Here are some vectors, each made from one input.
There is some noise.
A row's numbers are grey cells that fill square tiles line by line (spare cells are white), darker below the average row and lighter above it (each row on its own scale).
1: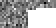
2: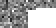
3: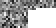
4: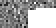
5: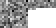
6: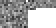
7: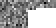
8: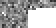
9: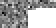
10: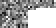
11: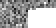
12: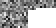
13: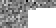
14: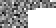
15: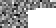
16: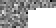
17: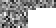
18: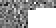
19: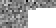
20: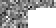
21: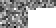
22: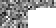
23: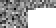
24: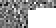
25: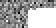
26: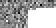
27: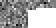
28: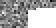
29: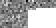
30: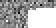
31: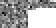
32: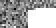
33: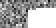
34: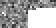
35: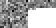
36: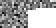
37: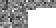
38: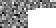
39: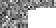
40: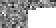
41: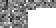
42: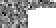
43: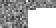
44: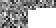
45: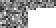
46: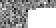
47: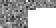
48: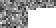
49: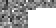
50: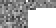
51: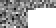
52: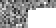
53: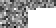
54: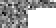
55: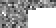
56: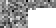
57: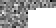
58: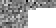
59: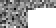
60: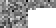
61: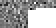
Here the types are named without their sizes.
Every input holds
four true/false values.
